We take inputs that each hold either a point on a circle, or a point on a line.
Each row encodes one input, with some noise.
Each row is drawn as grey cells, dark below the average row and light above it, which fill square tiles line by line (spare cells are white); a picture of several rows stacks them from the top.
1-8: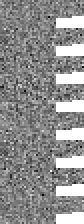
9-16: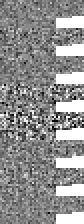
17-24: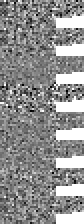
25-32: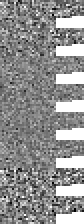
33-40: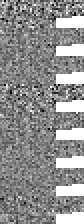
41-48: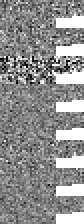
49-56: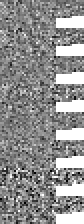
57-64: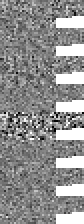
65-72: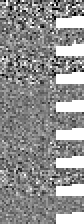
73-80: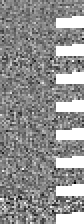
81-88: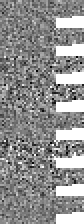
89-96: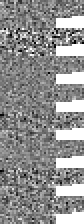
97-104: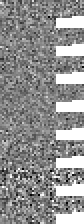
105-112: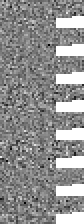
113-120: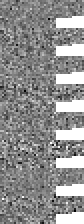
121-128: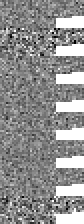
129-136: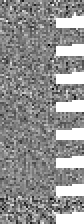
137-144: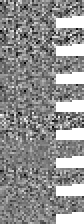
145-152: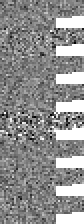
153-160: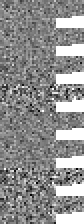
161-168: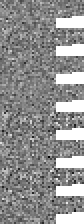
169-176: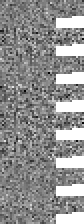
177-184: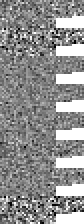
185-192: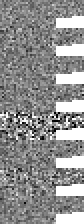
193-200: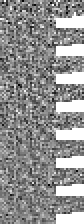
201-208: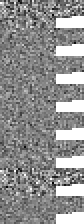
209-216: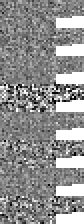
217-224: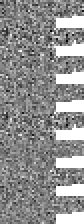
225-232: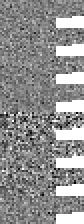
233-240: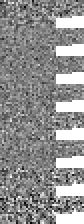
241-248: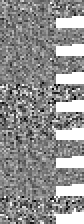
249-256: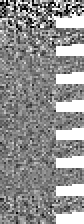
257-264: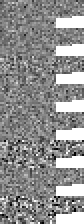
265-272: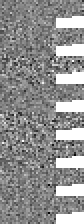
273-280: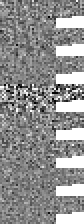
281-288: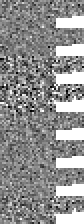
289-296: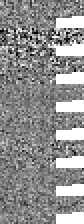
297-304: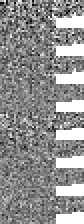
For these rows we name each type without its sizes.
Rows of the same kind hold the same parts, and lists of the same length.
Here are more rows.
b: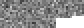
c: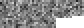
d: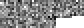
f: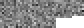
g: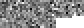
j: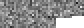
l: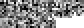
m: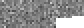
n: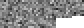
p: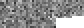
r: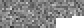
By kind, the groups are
b, d, g, j, r
c, f, l, m, n, p

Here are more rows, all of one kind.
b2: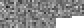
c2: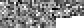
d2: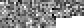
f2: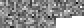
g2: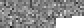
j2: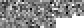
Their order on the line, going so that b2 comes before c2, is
g2, f2, j2, b2, c2, d2.
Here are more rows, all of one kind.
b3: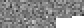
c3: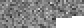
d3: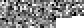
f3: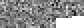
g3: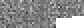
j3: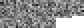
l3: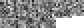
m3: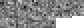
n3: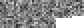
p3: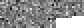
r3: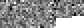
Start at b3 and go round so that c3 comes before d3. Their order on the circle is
b3, j3, c3, m3, r3, n3, p3, f3, g3, l3, d3.
